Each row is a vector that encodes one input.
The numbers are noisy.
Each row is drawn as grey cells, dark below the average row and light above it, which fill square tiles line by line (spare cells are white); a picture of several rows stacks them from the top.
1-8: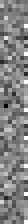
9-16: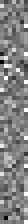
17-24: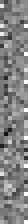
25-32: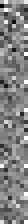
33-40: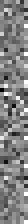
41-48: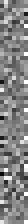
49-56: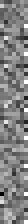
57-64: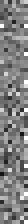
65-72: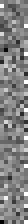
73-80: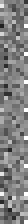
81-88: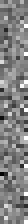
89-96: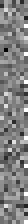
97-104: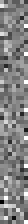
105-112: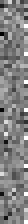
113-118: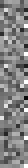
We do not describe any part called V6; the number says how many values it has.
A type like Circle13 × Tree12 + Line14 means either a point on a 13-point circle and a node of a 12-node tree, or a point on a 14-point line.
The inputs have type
Bool × Label5 × List2(V6).
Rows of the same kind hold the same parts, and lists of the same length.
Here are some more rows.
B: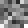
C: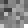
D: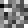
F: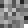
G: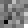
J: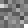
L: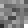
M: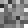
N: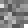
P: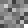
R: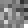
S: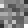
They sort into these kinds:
B, C, G, M
D, F, R
J, L, N, P, S

